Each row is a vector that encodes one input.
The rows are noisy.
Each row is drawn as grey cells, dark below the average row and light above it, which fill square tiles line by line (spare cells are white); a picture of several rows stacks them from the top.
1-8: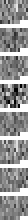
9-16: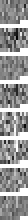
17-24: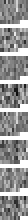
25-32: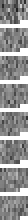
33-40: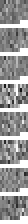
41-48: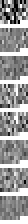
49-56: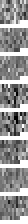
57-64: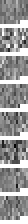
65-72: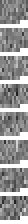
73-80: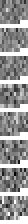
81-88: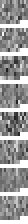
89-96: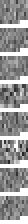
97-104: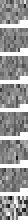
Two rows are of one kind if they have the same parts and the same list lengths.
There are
3 kinds of row.
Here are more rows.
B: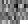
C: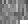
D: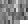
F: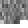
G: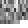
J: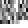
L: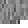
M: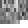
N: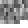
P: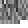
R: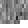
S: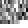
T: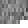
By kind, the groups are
B, F, P, R
C, D, G, J, L, M, S, T
N

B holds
one of 9 labels and a point on each of two 3-point lines.
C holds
a node of a 9-node tree.
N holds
a fixed value.
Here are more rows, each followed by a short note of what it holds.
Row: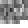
a fixed value
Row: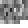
a fixed value
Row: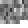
a fixed value
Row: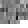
one of 9 labels and a point on each of two 3-point lines
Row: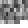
a fixed value
